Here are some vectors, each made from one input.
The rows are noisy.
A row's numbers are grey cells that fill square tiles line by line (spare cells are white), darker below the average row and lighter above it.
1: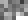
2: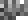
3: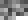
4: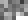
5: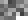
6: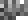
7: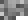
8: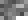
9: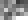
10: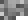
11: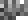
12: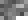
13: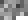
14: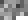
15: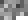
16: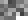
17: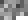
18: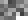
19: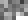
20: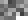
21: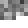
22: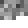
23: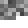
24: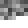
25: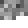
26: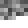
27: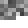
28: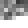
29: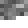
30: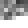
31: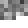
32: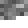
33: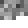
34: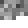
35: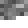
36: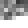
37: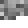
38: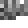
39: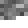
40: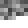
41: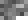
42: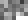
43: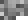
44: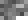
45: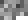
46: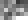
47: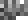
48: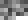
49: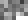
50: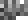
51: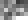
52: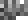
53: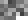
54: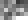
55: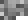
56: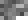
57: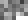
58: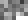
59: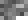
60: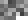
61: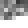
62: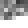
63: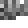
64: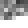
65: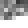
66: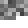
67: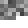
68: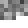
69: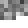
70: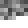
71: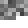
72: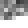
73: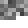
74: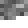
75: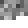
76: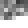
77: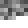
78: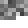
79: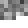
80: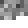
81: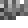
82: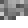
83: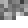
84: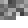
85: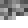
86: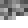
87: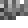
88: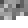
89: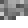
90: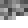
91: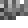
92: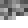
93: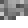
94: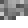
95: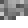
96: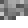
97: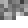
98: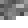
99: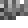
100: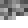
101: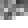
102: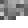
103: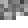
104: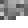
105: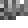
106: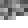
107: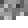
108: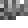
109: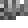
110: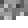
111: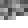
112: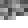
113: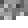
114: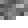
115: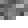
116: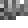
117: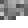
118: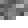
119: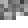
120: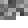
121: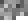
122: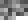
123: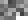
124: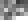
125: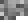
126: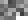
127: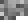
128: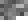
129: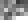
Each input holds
a point on an 8-point line.
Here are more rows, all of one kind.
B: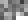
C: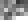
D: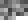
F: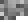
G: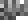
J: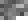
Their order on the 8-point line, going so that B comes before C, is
G, F, B, J, D, C.
